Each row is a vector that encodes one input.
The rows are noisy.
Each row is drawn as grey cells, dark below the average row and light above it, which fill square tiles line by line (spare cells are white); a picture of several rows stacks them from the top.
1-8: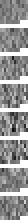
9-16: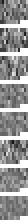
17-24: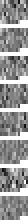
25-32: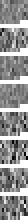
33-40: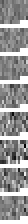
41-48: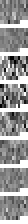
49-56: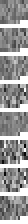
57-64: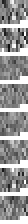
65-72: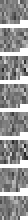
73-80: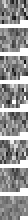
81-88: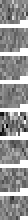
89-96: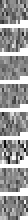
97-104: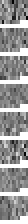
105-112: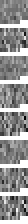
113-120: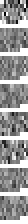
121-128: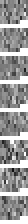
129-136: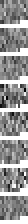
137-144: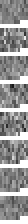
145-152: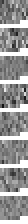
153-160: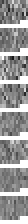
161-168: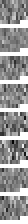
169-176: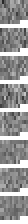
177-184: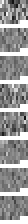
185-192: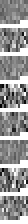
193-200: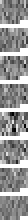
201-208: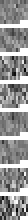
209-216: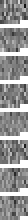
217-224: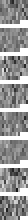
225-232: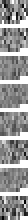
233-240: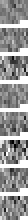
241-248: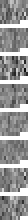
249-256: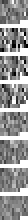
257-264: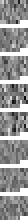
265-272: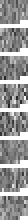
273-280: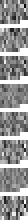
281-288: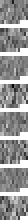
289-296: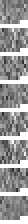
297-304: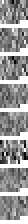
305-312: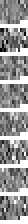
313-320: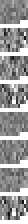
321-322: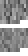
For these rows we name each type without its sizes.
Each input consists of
a point on a circle, together with either a label, or a point on a line.
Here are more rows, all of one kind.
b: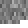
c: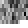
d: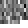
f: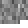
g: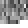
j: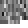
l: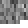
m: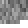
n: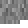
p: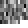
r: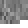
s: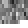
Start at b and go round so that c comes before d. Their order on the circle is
b, c, d, s, f, l, n, m, p, r, g, j.
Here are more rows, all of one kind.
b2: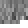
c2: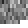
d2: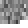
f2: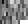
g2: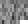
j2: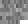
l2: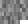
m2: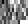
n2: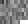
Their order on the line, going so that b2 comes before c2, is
g2, l2, f2, b2, n2, c2, j2, d2, m2.
